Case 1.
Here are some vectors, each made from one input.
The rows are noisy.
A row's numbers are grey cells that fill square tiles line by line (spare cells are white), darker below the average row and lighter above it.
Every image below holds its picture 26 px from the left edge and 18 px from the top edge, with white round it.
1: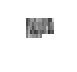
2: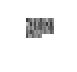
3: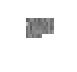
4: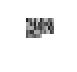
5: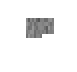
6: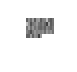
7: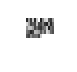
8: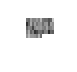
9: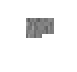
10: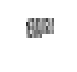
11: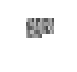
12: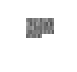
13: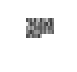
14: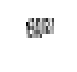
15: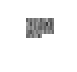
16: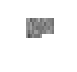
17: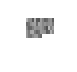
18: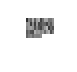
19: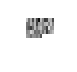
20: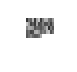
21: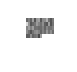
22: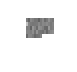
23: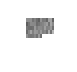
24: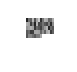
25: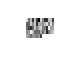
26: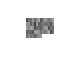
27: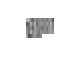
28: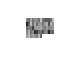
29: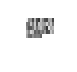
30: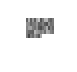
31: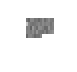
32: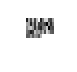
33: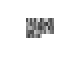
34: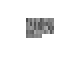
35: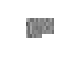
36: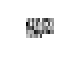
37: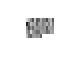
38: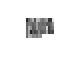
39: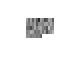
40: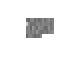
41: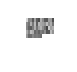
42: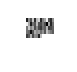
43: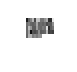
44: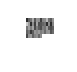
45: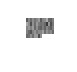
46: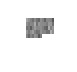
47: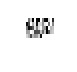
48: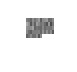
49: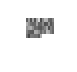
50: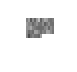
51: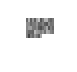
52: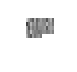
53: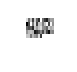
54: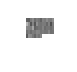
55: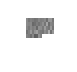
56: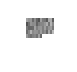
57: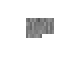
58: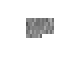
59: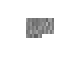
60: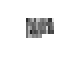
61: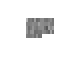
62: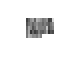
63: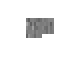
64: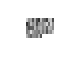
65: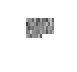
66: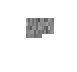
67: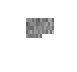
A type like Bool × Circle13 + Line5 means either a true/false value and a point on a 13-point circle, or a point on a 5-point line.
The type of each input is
Bool × Bool × Bool × Bool + Unit.
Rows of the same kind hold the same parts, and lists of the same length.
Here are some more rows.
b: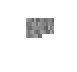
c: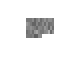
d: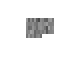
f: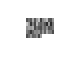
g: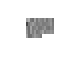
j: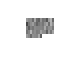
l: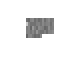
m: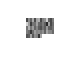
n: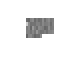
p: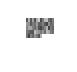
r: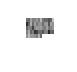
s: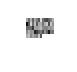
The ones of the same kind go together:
b, c, d, f, g, j, l, m, n, p
r, s

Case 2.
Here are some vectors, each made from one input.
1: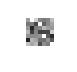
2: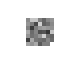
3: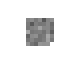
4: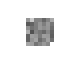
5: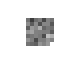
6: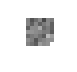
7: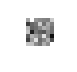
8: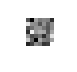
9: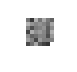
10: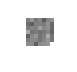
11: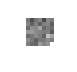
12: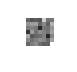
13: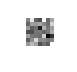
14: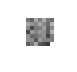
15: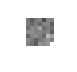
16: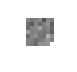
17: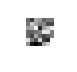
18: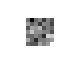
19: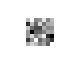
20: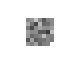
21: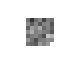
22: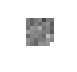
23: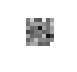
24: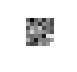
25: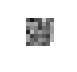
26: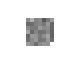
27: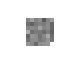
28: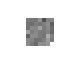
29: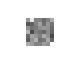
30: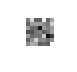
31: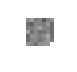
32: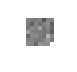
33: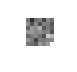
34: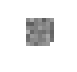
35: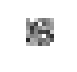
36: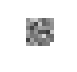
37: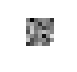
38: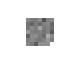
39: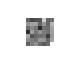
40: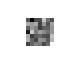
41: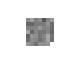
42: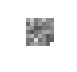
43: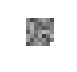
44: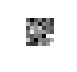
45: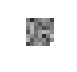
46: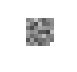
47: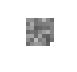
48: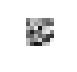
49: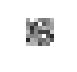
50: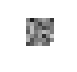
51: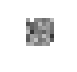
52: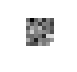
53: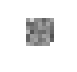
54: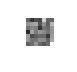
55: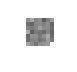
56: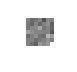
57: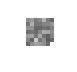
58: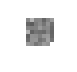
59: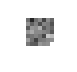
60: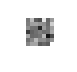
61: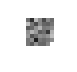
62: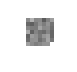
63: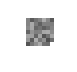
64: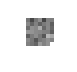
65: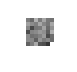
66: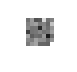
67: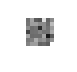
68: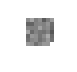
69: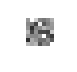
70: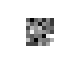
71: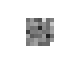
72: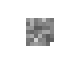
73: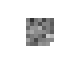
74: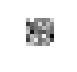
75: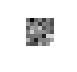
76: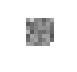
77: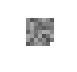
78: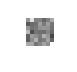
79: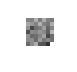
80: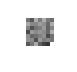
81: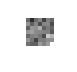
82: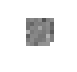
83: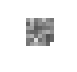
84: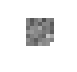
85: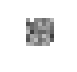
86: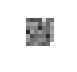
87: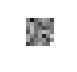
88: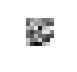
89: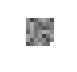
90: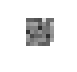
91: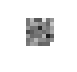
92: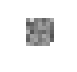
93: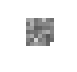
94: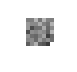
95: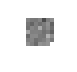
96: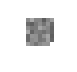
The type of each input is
Circle5 + Unit.
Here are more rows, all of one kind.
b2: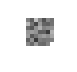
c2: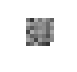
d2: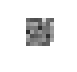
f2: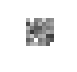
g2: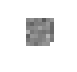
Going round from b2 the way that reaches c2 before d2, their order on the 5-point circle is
b2, c2, d2, f2, g2.
